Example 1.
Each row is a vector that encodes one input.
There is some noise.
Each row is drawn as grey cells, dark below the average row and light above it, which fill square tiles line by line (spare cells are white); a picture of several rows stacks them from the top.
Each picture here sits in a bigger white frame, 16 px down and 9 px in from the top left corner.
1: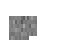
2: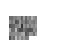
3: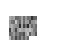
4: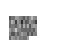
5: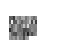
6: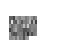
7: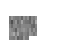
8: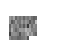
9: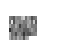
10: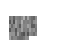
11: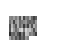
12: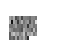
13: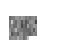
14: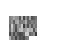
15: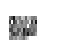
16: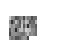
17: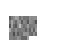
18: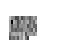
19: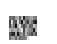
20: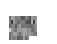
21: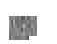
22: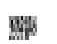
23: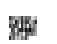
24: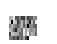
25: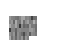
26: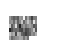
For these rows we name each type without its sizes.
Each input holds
a label.
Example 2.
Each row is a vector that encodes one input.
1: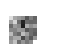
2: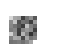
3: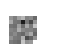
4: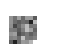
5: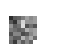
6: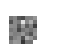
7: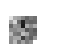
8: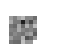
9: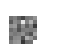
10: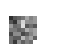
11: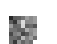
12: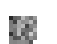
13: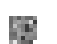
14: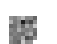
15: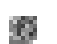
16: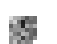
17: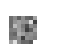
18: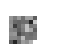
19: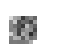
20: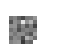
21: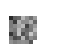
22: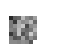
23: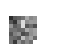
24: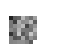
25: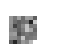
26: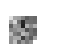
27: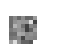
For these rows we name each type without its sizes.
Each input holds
three true/false values.
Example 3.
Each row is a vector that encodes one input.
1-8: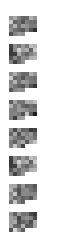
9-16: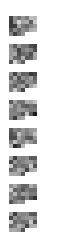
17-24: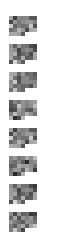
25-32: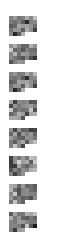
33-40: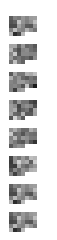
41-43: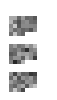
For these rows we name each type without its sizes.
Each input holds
a point on a line.
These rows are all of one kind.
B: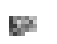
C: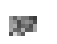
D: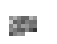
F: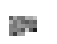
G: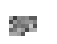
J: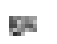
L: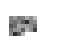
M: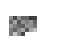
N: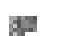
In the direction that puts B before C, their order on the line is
B, J, L, F, D, N, C, M, G.
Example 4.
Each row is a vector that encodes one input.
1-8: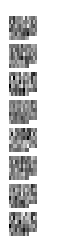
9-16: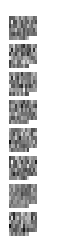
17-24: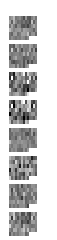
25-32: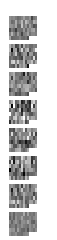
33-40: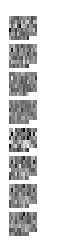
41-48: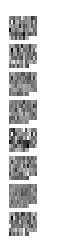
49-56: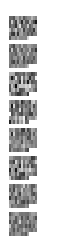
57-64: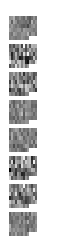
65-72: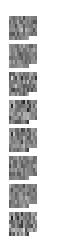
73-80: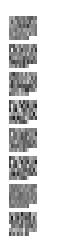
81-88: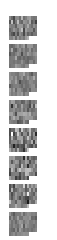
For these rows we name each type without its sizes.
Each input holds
a label.
